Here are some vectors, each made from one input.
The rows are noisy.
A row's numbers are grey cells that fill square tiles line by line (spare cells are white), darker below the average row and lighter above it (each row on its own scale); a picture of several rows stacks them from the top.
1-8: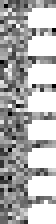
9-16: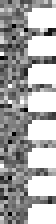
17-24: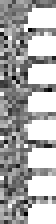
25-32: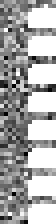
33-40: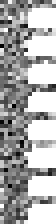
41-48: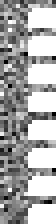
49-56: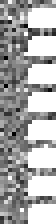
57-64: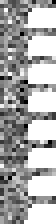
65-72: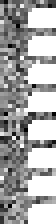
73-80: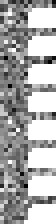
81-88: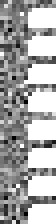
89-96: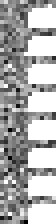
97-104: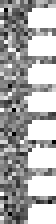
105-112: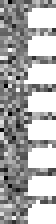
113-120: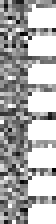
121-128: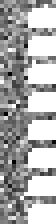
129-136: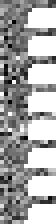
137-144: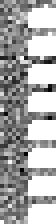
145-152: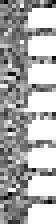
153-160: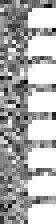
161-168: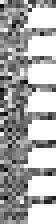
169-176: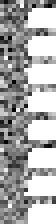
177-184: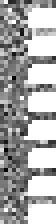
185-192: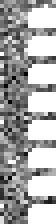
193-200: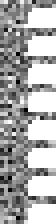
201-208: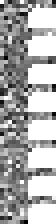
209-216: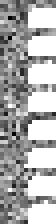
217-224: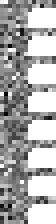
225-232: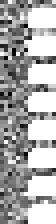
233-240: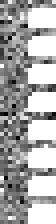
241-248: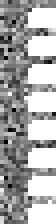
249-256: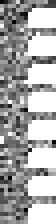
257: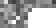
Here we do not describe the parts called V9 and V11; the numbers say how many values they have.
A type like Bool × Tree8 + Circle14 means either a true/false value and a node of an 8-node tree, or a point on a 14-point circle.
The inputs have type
Line5 + (Line7 + V11) × V9.
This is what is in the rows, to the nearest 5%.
About 20% of them hold a point on a 5-point line. The rest hold a value of V9, together with either a point on a 7-point line, or a value of V11.
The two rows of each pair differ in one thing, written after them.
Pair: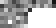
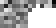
the value of V11
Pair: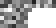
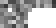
the value of V9
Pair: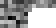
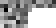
the value of V11
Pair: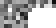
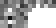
the value of V9
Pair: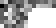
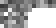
the value of V9
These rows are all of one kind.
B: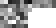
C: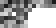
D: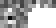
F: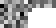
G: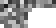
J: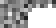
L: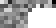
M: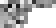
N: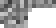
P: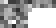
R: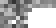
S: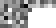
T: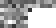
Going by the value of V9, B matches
P and R.
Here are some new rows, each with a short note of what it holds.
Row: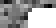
a point on a 7-point line and a value of V9
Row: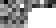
a point on a 7-point line and a value of V9
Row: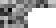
a point on a 5-point line
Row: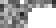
a value of V9 and a value of V11
